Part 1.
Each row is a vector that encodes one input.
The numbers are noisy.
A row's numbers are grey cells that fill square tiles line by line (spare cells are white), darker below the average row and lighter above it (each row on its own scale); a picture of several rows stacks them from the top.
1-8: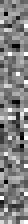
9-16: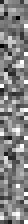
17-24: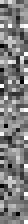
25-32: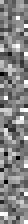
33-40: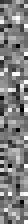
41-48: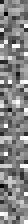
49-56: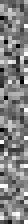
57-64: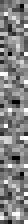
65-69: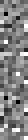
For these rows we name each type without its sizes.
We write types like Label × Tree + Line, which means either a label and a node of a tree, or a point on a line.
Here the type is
Bool × Bool × Bool × Bool + Unit.
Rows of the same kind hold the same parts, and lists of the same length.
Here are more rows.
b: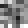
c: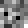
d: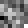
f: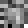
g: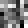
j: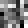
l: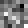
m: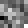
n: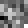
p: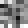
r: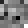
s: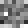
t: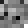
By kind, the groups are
b, c, d, f, l, m, n, p, r, s, t
g, j

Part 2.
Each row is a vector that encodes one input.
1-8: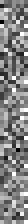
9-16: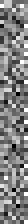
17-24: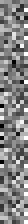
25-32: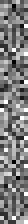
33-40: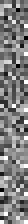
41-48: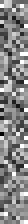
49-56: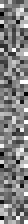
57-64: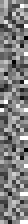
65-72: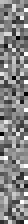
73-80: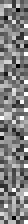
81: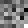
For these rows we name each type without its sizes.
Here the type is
Bool × Bool × Bool × Bool.
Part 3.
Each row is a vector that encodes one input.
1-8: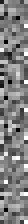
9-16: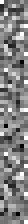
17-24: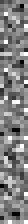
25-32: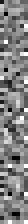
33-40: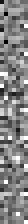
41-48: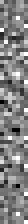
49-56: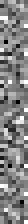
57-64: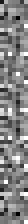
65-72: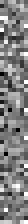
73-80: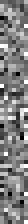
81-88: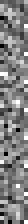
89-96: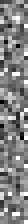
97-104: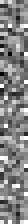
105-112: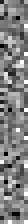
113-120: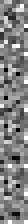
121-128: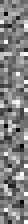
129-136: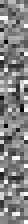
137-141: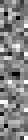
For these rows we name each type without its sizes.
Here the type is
Bool × Bool × Bool × Bool + Unit.
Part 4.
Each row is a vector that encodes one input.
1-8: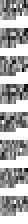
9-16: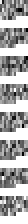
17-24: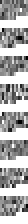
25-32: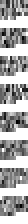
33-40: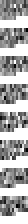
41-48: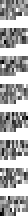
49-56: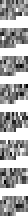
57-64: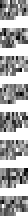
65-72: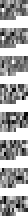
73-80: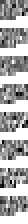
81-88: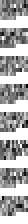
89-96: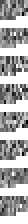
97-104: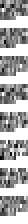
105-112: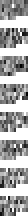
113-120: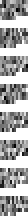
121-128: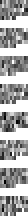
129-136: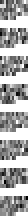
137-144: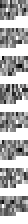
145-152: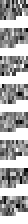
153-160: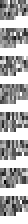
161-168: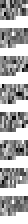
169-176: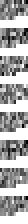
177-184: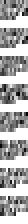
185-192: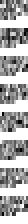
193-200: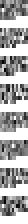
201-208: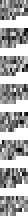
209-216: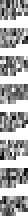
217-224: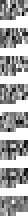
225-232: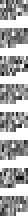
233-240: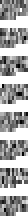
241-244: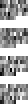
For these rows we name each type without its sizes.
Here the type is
Circle.
